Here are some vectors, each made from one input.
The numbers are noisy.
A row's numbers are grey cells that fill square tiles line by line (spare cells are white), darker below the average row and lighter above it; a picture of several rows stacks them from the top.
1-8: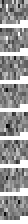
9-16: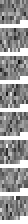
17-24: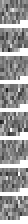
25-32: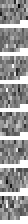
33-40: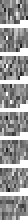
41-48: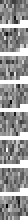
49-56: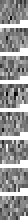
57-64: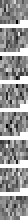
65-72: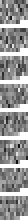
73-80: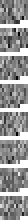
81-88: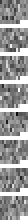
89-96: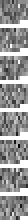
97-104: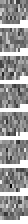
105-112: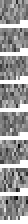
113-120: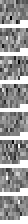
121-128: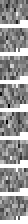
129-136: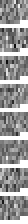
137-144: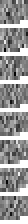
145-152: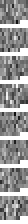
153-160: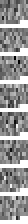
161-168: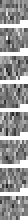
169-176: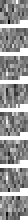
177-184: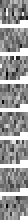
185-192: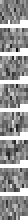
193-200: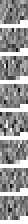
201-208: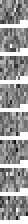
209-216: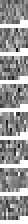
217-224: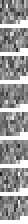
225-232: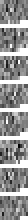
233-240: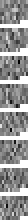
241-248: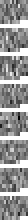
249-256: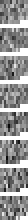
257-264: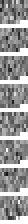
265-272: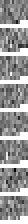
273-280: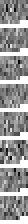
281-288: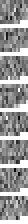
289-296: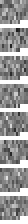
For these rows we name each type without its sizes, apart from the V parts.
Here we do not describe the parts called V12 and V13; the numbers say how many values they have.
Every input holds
a label and a value of V12, together with either three true/false values, or a value of V13.
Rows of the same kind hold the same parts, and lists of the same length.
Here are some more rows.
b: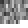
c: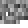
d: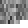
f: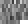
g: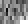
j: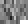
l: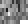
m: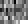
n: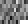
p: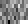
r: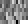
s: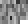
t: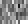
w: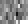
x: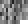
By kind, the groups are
b, d, f, j, n, p, s, w
c, g, l, m, r, t, x

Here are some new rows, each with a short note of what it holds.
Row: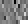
a label, three true/false values and a value of V12
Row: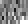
a label, three true/false values and a value of V12
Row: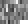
a label, a value of V12 and a value of V13
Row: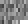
a label, a value of V12 and a value of V13
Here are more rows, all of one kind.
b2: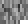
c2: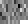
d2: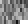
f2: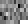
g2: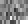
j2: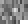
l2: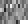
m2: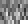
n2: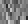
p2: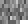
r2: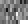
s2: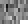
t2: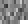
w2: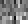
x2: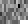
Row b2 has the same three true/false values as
c2, f2, l2 and p2.
